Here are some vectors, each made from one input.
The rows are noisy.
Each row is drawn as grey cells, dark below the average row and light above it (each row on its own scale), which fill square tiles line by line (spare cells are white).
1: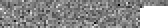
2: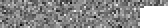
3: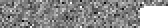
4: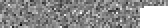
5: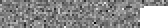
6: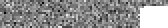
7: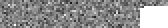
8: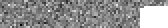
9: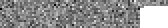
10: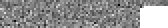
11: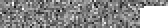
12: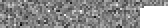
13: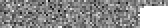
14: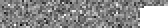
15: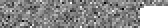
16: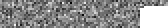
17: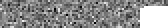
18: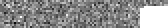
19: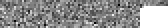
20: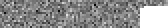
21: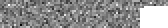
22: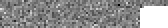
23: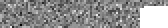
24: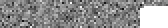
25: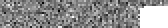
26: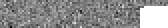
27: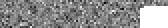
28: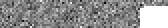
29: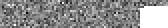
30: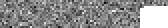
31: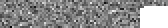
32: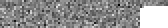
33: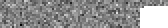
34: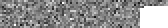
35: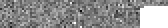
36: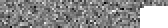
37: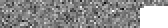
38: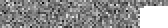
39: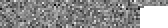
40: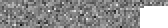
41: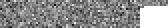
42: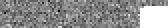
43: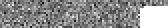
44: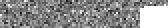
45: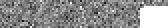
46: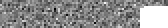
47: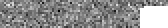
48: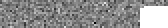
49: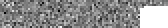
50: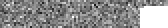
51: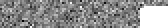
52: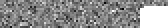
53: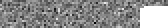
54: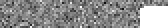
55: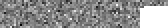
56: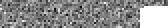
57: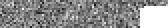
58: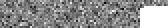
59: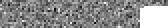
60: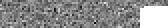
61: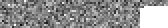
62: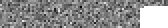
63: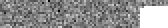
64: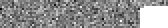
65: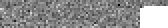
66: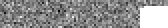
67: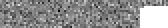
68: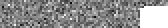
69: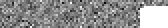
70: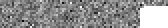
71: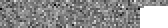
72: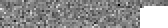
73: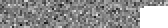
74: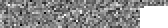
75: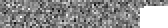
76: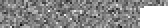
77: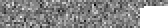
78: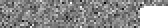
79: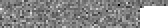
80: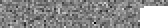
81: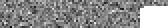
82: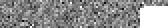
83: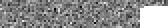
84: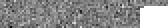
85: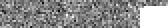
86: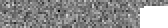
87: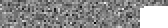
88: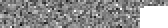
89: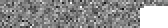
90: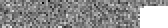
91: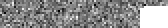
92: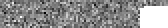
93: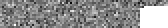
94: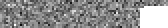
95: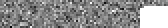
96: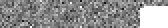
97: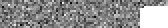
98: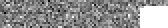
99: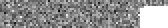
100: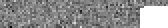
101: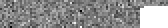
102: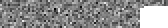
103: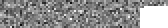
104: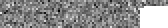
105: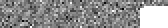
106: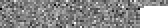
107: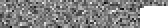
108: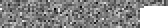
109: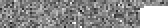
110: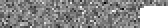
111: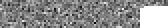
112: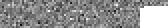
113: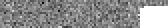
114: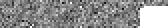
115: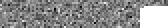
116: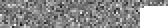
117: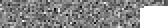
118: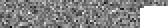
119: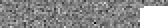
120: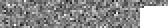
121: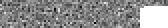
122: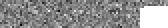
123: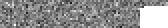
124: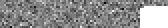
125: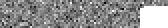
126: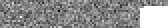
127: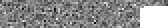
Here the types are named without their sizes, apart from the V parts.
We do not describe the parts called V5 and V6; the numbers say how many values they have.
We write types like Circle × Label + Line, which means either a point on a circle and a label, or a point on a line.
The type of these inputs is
Bool × Label × V5 + V6.
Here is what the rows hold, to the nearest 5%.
About 45% of them hold a label, a true/false value and a value of V5. The rest hold a value of V6.
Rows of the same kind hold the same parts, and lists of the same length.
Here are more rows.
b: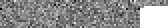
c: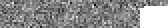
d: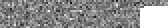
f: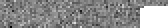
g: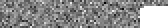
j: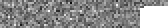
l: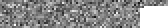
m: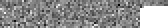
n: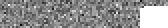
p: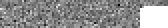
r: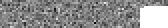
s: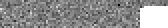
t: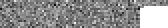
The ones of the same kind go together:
b, f, g, m, p, r, s, t
c, d, j, l, n

